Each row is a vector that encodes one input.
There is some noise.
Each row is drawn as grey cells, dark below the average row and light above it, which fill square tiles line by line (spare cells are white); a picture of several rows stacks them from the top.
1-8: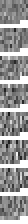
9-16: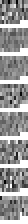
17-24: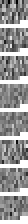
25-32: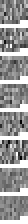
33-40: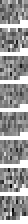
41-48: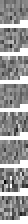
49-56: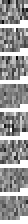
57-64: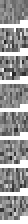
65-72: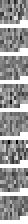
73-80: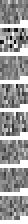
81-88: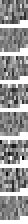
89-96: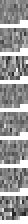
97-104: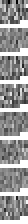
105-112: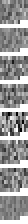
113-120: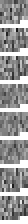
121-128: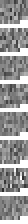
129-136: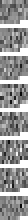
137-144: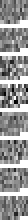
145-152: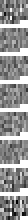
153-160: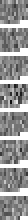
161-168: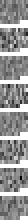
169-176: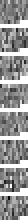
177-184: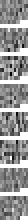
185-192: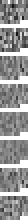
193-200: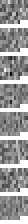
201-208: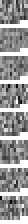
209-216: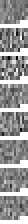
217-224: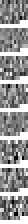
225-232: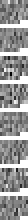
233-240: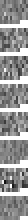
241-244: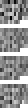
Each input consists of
either one of 9 labels and a true/false value, or a list of up to three points on a 6-point line.
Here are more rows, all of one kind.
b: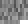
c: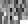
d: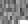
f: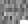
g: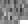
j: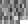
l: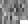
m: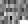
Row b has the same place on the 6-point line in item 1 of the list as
c and f.
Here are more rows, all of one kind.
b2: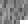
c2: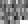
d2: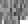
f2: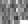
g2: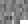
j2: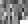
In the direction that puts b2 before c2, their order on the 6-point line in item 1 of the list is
b2, g2, c2, d2, f2, j2.
